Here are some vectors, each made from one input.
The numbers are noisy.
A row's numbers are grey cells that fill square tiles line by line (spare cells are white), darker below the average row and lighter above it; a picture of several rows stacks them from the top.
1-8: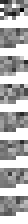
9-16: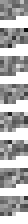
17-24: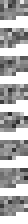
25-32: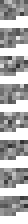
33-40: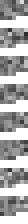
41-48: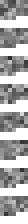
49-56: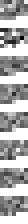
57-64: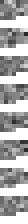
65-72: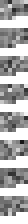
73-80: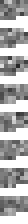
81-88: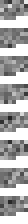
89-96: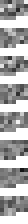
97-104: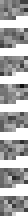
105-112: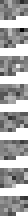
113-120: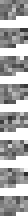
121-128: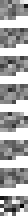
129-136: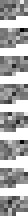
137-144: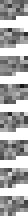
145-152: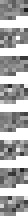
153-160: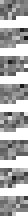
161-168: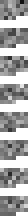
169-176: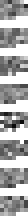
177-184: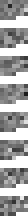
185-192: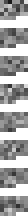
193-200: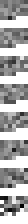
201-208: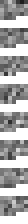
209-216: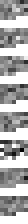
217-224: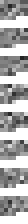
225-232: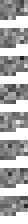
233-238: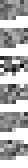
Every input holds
a list of up to three points on a 7-point line.
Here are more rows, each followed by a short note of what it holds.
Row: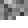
a list of two items
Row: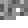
a list of two items
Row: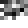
the empty list
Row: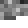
a list of two items
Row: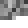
a list of two items
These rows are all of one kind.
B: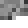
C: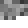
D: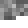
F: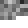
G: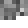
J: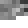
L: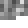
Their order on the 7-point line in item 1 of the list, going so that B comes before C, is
B, F, J, C, D, G, L.
